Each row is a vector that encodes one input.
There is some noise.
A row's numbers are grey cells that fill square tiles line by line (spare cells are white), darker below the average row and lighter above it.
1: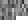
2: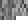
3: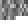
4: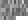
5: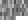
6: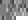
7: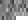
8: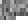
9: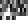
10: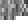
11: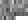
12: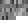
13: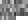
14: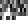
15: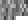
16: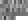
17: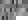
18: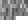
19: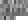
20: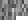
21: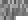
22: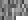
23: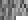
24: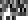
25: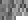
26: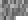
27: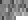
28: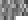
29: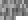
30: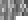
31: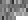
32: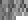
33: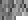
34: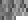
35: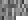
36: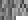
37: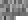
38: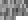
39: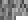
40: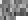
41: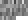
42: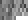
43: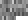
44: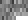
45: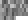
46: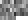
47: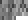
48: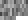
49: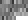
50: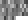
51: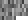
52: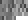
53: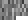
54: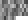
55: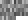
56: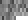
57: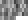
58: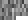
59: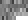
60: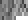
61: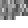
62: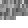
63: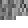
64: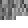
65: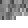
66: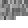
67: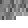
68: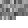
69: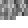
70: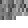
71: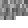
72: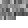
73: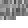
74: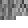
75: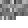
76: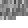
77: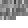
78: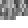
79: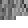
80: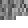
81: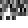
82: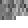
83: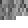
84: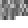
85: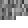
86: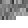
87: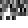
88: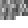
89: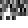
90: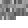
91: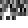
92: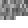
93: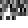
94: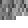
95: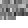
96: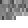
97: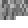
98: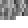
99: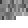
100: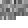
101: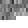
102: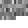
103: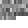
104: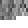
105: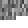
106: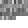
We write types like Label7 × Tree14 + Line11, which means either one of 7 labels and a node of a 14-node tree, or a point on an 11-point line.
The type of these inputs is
List2(Line6).
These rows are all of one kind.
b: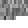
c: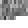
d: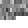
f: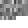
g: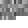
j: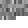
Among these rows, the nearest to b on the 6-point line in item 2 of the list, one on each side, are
c and d.
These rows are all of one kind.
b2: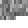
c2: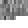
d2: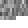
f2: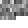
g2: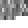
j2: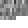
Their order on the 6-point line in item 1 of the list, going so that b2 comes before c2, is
f2, b2, c2, j2, d2, g2.
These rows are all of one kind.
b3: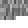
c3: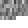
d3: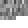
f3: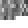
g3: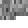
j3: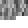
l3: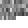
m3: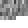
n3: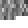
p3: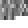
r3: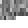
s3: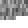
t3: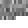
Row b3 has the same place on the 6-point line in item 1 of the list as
c3, d3 and m3.
